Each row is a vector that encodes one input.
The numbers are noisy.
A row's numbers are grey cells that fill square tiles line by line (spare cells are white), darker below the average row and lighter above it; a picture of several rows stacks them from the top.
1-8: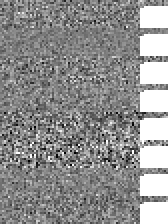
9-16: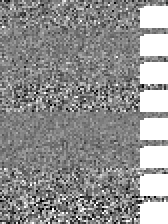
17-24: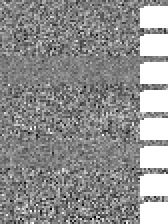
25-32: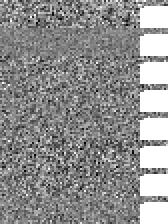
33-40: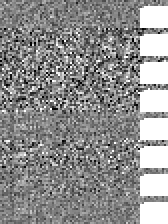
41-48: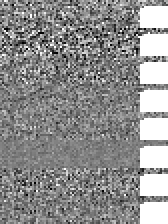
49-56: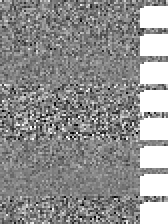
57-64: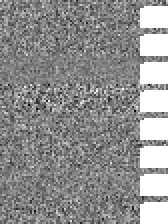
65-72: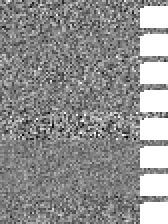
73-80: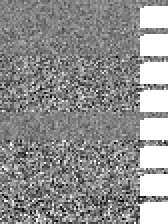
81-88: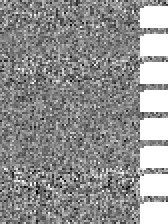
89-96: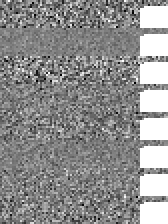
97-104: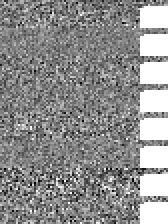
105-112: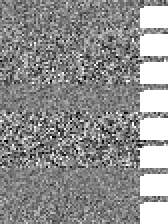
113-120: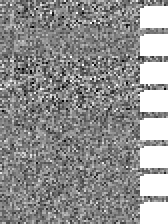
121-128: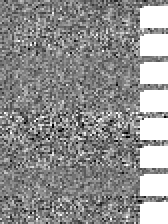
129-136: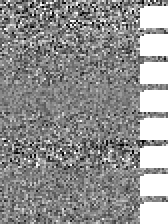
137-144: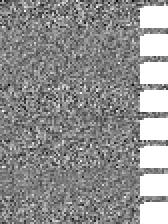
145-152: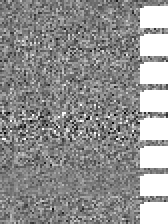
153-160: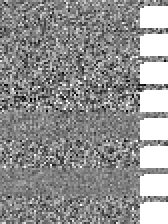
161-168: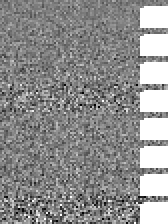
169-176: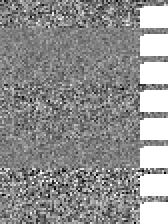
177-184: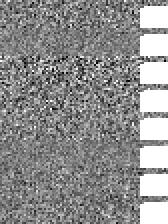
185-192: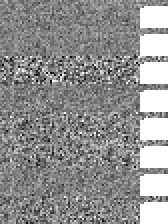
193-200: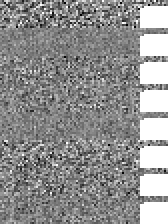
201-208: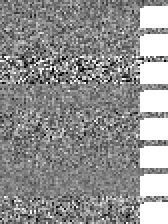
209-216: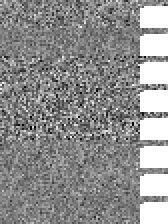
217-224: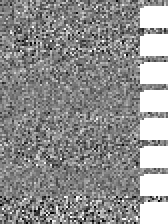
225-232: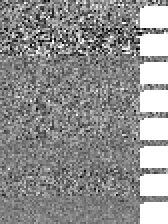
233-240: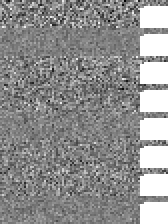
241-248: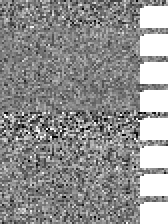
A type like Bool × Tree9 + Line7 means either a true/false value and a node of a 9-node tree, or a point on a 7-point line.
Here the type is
(Bool × Bool × Bool × Tree7 + Label5 × Label5 × Label5) × Label5 + Line5.
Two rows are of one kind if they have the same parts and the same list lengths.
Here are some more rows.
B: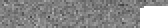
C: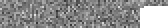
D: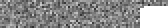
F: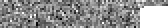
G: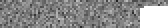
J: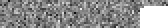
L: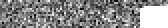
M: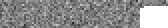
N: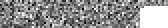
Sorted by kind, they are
B, C, D, F
G, L, N
J, M

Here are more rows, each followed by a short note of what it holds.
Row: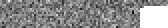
four labels (each one of 5)
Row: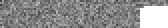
four labels (each one of 5)
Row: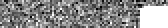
a point on a 5-point line
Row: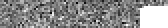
one of 5 labels, a node of a 7-node tree and three true/false values
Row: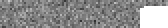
four labels (each one of 5)
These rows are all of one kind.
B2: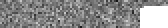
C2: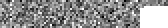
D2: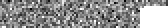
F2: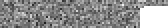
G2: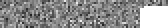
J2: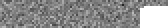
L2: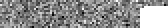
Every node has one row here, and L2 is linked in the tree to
C2 and J2.
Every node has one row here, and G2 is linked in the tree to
B2 and J2.
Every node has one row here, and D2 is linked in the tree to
F2.
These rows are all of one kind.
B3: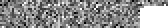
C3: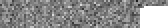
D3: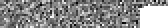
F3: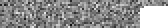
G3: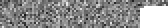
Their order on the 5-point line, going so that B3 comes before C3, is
B3, G3, D3, F3, C3.
